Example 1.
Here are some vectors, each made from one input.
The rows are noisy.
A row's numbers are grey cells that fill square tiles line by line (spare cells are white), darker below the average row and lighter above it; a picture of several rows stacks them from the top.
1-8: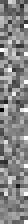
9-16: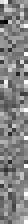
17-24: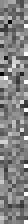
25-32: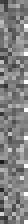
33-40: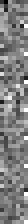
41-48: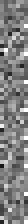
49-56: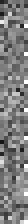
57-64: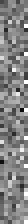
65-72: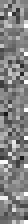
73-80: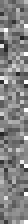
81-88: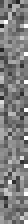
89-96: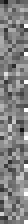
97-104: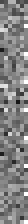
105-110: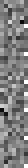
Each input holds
either one of 10 labels, or four true/false values.
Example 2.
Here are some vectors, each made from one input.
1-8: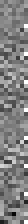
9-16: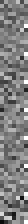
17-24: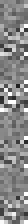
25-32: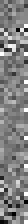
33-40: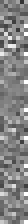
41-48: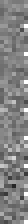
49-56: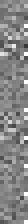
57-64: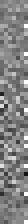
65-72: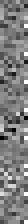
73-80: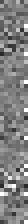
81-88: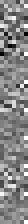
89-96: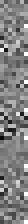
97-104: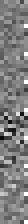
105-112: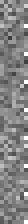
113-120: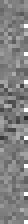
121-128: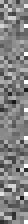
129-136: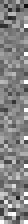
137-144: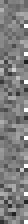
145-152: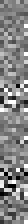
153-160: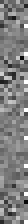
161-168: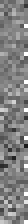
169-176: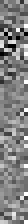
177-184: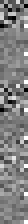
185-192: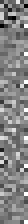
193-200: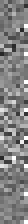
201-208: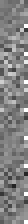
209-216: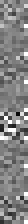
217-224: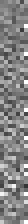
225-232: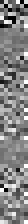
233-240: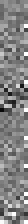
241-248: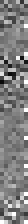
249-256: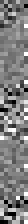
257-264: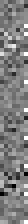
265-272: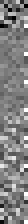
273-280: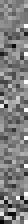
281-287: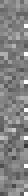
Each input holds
a list of up to two points on a 4-point line.
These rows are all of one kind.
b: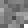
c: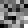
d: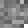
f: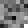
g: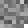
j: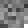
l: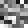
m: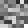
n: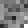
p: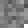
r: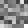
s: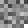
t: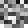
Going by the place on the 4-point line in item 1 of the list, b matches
c, f, n and s.
